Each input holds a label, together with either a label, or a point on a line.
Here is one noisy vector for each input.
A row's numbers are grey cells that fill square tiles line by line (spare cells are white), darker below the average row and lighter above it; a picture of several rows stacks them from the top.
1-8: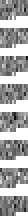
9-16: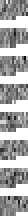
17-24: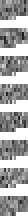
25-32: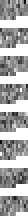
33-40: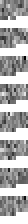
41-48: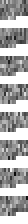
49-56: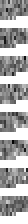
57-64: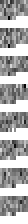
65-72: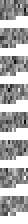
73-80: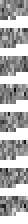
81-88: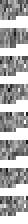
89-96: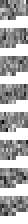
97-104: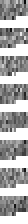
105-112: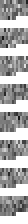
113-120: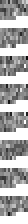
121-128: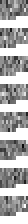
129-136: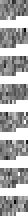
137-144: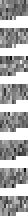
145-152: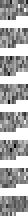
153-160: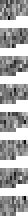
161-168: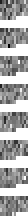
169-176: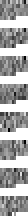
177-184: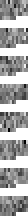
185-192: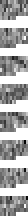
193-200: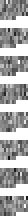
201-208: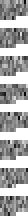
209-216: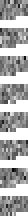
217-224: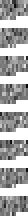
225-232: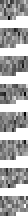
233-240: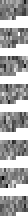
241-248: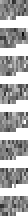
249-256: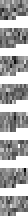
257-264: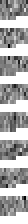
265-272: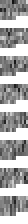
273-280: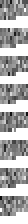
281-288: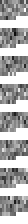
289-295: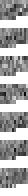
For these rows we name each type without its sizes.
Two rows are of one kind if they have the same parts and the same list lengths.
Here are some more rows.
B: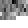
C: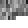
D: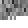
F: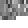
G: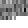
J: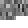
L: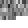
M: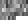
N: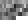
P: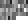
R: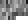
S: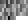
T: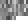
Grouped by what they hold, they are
B, D, G, J, N
C, F, L, M, P, R, S, T

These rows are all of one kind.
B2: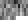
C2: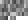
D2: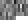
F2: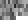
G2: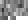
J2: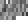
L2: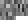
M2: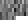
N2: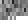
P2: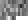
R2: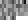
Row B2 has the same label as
D2, L2 and M2.
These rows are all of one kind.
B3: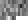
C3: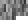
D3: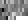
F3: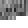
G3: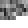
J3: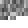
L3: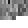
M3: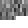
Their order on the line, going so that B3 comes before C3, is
J3, B3, L3, D3, F3, M3, G3, C3.
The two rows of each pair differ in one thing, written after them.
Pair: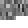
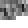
the label
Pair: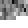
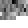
the place on the line
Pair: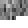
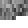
the label
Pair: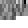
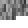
the label
